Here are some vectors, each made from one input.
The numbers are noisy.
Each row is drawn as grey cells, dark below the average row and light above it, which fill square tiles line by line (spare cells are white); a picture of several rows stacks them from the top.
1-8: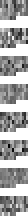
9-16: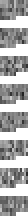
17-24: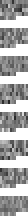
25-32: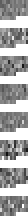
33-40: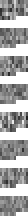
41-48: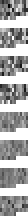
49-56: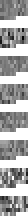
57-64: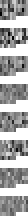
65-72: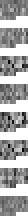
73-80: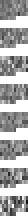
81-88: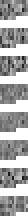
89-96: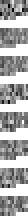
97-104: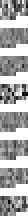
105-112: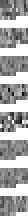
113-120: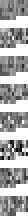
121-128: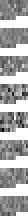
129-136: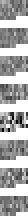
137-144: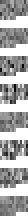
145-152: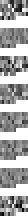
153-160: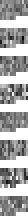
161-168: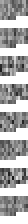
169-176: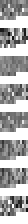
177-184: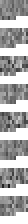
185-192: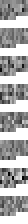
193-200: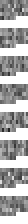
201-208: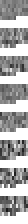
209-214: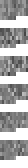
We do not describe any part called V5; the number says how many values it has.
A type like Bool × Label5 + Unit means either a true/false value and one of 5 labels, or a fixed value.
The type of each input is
Bool × (Line8 + V5).
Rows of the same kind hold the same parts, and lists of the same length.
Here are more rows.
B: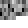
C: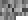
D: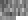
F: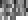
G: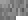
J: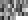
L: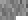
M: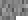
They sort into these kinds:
B, C, G, L, M
D, F, J

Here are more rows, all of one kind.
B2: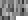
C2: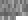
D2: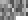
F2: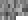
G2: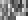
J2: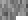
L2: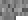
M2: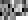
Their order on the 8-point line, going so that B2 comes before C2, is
B2, L2, G2, F2, J2, D2, C2, M2.
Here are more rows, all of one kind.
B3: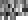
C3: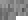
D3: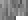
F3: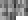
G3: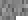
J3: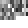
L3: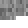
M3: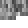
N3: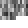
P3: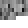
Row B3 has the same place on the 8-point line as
C3, N3 and P3.
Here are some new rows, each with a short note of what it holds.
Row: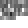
a true/false value and a value of V5
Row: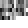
a point on an 8-point line and a true/false value
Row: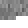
a point on an 8-point line and a true/false value
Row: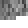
a true/false value and a value of V5
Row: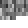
a true/false value and a value of V5
